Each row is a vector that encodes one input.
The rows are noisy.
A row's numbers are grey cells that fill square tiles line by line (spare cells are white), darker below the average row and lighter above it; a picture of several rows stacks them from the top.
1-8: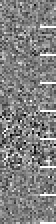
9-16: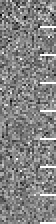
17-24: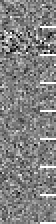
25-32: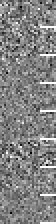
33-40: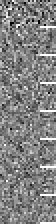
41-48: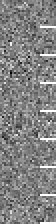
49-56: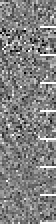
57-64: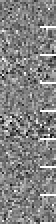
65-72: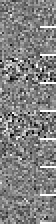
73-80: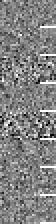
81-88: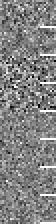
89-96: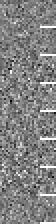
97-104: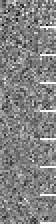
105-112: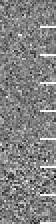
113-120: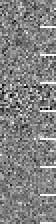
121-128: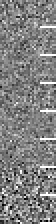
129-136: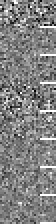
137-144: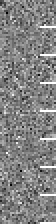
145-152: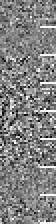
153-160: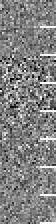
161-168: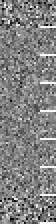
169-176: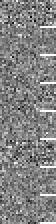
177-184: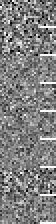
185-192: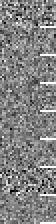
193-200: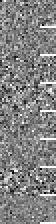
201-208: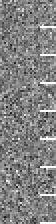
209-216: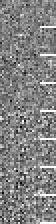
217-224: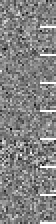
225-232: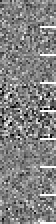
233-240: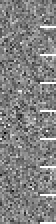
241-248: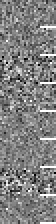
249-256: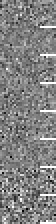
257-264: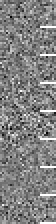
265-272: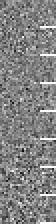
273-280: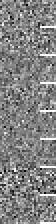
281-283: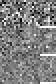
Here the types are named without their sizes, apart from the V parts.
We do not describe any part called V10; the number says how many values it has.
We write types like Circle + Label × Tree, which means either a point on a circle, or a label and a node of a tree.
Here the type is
Line + List(V10) × Tree.
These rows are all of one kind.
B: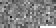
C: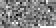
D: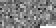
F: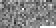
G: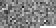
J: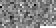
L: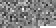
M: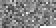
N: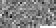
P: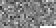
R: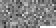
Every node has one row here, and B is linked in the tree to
R.
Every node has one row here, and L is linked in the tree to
F.
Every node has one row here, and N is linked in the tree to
J, M, P and R.
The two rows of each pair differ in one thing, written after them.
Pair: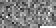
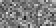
the node of the tree
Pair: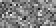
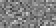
the value of V10 in item 1 of the list
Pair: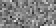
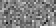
the value of V10 in item 1 of the list
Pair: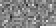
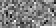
the node of the tree
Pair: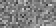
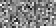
the value of V10 in item 2 of the list
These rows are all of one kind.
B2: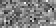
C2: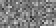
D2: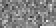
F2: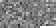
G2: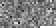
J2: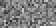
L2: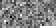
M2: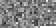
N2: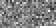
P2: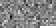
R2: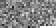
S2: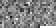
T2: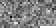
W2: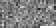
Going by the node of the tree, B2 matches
J2, L2 and R2.
